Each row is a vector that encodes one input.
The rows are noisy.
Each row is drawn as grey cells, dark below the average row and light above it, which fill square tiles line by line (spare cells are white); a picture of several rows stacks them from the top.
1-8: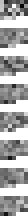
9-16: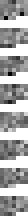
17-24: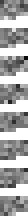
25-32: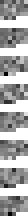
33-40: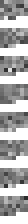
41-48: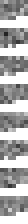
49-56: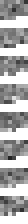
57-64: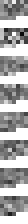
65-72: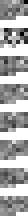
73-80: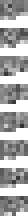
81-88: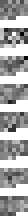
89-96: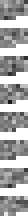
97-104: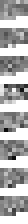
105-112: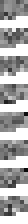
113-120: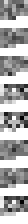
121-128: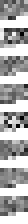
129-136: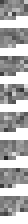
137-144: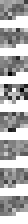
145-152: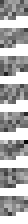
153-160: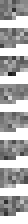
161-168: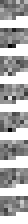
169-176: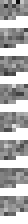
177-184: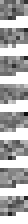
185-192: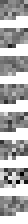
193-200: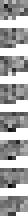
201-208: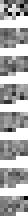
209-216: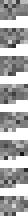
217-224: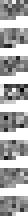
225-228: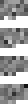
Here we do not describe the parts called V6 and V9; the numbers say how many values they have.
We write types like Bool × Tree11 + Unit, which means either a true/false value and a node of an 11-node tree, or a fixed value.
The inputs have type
(Bool × Bool × Bool × Bool + Unit) × V6 × V9 + Line5.
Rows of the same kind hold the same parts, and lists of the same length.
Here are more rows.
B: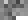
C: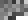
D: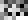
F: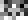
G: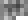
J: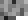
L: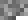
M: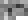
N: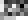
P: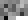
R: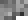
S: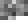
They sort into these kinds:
B, C, G, J, L, M, P, R
D, F, N
S

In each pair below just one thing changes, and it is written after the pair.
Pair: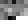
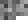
the value of V9
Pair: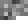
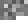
one of the four true/false values
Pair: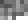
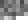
one of the four true/false values
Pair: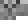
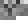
one of the four true/false values
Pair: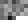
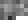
the value of V6
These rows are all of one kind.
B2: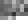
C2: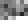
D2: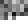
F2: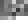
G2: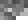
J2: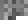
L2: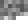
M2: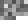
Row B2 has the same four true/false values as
F2 and M2.
